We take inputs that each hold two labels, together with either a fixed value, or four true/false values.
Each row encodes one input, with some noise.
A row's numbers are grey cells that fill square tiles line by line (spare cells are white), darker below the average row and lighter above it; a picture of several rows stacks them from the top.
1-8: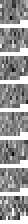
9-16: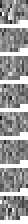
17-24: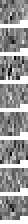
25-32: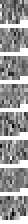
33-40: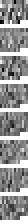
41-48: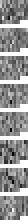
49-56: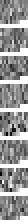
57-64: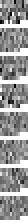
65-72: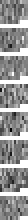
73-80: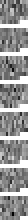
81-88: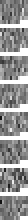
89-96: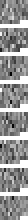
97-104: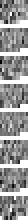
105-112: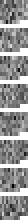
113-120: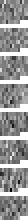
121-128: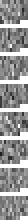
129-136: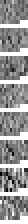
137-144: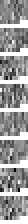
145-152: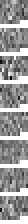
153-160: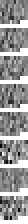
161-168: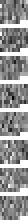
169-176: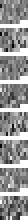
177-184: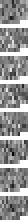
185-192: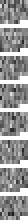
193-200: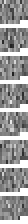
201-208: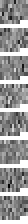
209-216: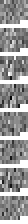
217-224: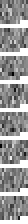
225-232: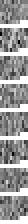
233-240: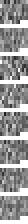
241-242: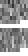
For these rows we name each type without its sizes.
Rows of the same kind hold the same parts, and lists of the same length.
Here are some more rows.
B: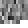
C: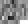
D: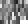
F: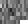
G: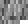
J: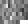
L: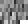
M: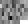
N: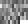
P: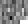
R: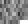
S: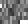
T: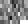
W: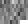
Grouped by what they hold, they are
B, C, D, G, J, L, M, N, P, R, T, W
F, S

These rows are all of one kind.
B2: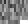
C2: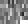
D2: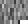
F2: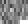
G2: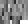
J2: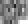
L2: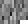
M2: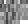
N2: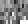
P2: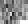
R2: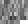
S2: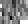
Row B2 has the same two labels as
D2 and L2.
